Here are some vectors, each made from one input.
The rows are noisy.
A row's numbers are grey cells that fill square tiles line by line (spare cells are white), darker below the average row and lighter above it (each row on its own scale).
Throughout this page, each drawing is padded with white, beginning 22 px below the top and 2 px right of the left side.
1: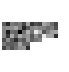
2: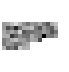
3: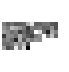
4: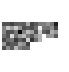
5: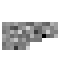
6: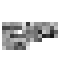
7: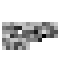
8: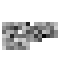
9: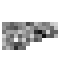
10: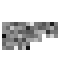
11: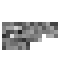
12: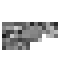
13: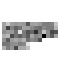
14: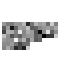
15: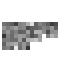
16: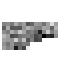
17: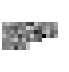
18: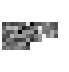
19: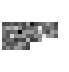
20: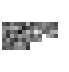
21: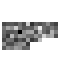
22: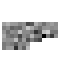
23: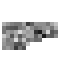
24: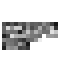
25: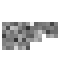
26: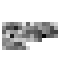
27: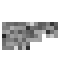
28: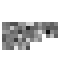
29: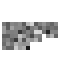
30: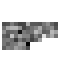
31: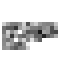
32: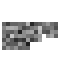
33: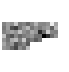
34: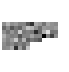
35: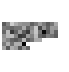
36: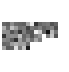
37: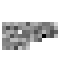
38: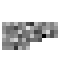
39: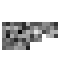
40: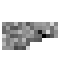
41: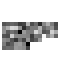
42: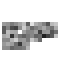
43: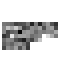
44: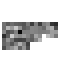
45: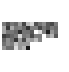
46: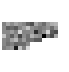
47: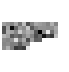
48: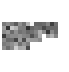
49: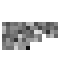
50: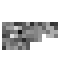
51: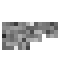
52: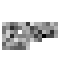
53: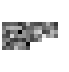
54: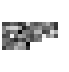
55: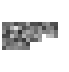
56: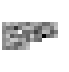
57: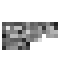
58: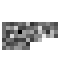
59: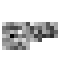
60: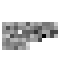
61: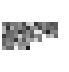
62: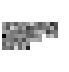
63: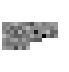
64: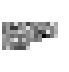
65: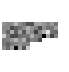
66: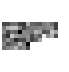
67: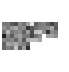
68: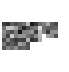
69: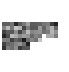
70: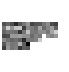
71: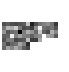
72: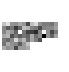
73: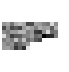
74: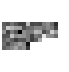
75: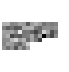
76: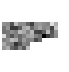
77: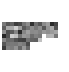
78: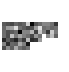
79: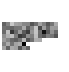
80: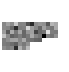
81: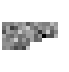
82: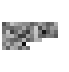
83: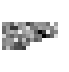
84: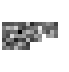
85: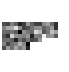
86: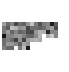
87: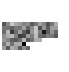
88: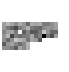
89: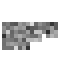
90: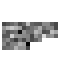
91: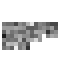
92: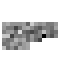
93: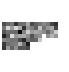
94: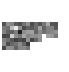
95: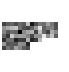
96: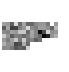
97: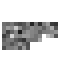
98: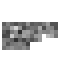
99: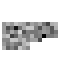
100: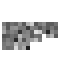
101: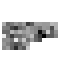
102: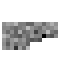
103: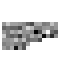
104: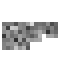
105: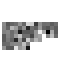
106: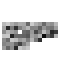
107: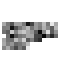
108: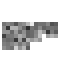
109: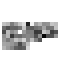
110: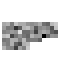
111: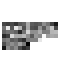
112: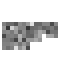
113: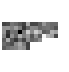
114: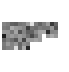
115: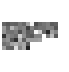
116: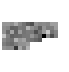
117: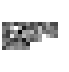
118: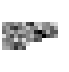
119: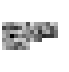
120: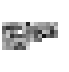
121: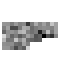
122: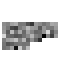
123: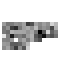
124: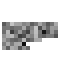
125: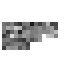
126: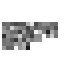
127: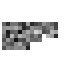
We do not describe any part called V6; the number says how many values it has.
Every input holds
a list of up to two items, each a true/false value and a value of V6.
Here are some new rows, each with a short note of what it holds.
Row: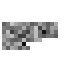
the empty list
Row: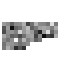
a list of two items
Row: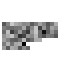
the empty list
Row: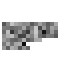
the empty list
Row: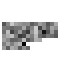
the empty list
